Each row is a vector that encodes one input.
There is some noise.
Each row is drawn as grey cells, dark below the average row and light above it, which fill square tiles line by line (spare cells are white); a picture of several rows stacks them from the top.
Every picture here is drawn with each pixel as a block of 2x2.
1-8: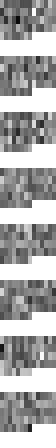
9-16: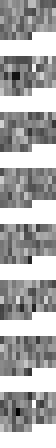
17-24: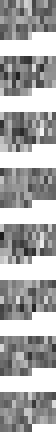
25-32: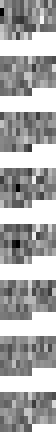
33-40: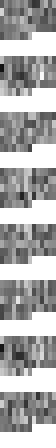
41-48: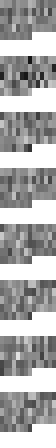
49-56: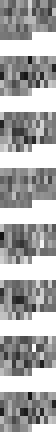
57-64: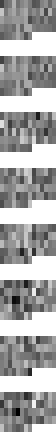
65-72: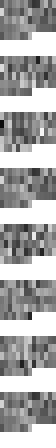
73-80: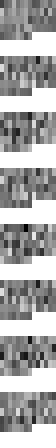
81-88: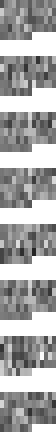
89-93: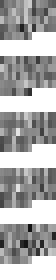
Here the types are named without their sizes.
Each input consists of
either four true/false values, or a list of items, each a point on each of two lines.
